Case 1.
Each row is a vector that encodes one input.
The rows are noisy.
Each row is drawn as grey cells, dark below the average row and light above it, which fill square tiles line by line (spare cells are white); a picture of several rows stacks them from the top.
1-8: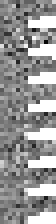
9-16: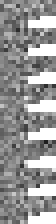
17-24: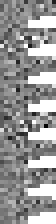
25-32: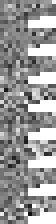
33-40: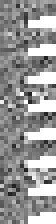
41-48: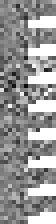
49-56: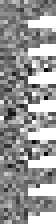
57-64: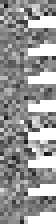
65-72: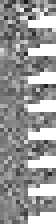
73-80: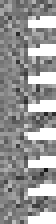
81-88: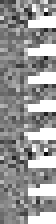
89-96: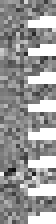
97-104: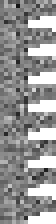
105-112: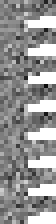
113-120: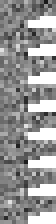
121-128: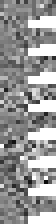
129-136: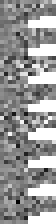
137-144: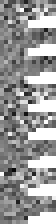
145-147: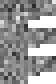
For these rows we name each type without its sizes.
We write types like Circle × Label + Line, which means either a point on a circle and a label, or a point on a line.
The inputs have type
List(Circle) + Tree.
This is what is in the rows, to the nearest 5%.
About 20% of them hold a node of a tree. The rest are lists of points on a circle.
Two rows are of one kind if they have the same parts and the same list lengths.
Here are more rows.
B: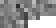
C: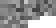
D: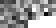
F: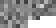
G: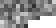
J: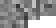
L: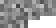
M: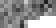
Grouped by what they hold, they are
B, F, J, L
C, M
D
G

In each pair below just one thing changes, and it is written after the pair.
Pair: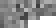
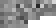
the place on the circle in item 1 of the list
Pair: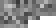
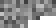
the place on the circle in item 1 of the list
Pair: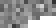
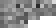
the place on the circle in item 1 of the list
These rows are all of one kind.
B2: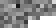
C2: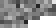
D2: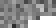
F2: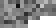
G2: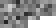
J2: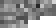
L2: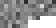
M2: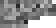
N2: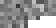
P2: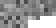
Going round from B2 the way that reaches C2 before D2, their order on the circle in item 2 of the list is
B2, P2, G2, F2, M2, C2, J2, L2, D2, N2.
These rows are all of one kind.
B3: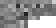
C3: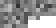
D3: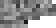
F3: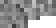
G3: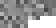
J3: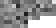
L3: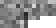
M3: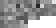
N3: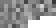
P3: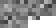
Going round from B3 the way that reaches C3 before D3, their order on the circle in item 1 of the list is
B3, L3, F3, N3, G3, P3, C3, J3, D3, M3.
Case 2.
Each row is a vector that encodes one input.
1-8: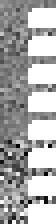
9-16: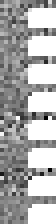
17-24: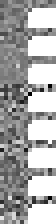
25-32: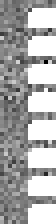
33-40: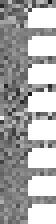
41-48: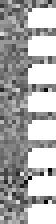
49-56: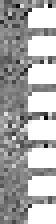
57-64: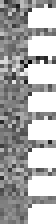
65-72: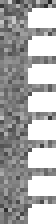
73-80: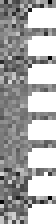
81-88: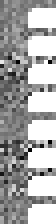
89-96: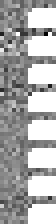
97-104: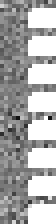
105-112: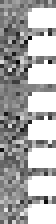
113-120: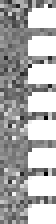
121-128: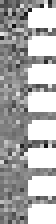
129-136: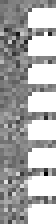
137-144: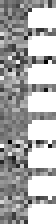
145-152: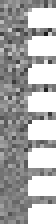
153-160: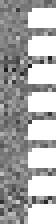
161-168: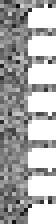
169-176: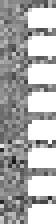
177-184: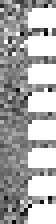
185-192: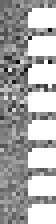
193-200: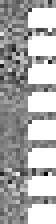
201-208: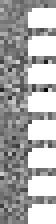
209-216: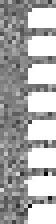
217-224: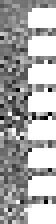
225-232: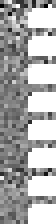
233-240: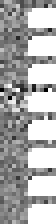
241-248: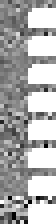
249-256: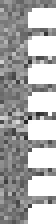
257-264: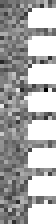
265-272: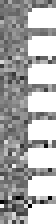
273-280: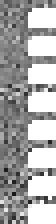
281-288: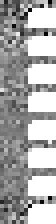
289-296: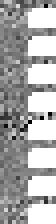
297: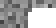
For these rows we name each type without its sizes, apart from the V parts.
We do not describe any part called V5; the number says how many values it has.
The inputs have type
(Bool × Bool × Bool × Bool + Label) × V5.
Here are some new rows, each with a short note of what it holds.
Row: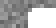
four true/false values and a value of V5
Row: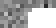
four true/false values and a value of V5
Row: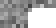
four true/false values and a value of V5
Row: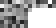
four true/false values and a value of V5
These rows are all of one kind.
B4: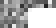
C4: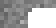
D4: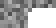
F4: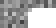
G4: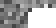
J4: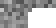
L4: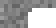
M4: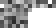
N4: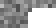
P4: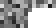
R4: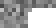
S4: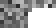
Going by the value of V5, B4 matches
C4 and S4.
